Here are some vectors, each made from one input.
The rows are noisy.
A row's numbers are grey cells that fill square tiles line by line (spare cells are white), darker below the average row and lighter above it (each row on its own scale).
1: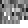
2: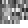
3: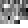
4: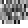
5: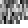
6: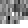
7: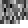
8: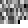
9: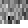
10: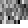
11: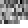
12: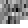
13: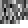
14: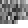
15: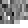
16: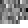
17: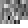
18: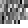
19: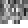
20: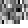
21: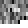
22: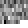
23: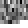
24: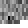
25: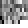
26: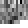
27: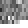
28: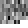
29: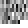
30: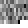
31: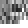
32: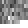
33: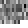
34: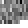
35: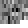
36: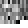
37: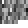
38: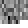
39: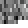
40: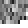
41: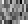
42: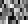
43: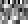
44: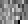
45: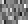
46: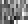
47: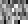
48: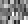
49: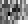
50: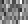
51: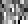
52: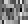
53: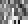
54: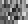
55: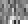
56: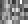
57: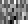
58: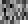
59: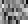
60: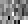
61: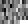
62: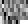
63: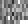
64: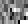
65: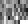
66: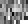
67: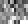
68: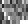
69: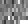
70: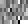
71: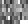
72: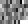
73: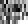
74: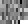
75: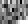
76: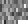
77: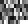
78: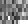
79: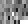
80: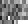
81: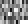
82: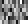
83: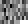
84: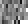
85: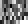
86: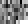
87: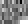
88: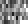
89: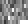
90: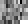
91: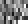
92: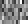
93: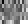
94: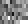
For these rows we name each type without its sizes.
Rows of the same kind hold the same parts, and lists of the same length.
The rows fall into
3 kinds.
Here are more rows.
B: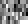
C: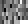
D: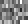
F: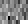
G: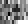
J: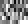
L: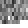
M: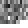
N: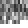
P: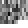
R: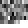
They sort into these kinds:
B, F, J, N
C
D, G, L, M, P, R

